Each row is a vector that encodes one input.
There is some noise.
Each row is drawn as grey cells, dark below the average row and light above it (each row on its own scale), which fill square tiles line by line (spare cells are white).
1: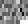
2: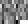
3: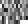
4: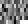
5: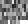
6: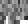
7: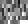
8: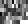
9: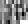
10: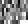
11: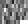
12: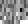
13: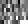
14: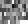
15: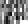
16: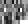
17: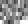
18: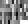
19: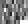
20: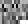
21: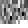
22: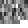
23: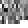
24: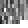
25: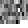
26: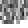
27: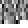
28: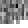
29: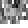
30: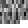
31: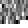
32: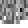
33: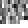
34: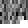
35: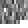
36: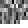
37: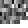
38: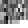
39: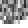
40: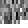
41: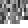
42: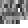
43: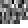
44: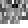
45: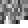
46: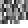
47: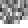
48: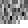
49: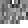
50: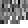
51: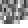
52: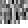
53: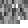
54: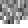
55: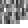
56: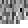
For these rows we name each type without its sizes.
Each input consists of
a point on each of two lines and a node of a tree.
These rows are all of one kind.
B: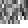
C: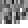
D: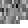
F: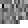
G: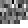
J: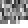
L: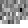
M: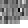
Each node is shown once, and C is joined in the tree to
G.
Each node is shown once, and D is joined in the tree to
F, J and M.
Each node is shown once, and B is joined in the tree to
L and M.
